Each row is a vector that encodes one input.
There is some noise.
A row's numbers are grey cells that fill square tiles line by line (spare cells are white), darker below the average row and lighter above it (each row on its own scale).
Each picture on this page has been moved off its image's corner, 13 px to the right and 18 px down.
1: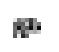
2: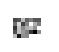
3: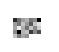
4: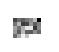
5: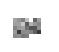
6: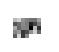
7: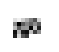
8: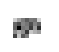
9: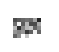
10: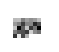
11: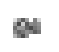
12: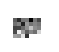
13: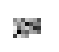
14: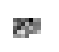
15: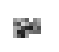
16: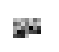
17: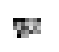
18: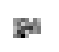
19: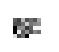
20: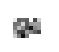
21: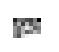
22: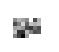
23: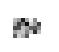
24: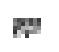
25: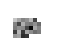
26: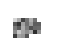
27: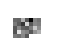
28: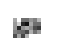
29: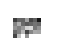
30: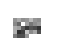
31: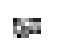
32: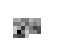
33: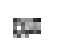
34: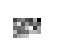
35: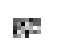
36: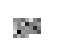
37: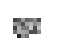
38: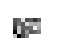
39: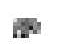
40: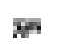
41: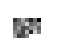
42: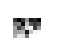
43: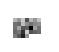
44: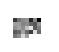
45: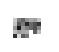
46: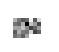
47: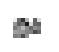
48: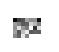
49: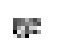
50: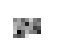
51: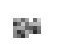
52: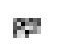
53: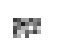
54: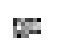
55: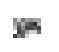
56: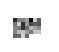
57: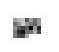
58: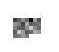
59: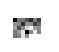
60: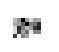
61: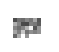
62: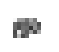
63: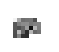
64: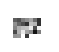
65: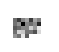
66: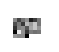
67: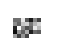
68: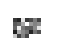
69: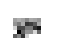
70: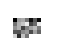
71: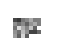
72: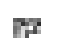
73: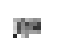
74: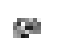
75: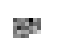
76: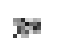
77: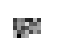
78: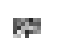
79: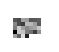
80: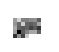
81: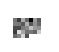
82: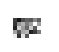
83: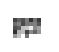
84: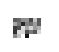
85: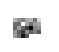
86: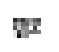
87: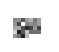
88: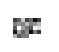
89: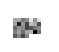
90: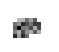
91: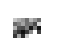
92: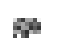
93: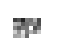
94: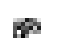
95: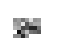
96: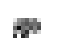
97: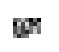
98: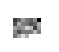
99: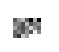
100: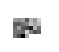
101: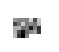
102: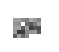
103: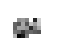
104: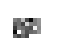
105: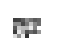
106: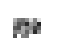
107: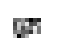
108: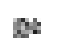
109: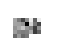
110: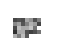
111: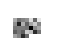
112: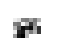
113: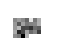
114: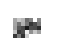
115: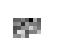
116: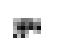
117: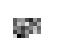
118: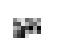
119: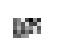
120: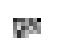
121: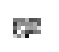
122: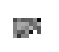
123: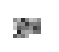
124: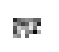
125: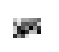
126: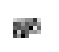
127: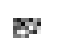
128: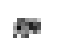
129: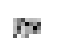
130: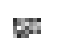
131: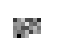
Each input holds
a point on an 8-point circle and a true/false value.
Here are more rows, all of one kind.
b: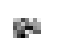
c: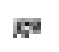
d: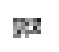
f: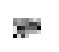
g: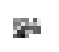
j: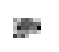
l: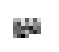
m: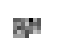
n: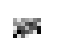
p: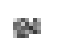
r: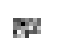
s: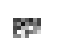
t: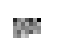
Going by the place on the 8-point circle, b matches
l and p.
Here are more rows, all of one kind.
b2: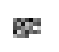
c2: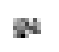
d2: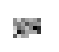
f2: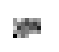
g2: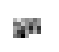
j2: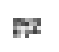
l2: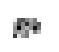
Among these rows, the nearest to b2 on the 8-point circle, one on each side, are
j2 and l2.
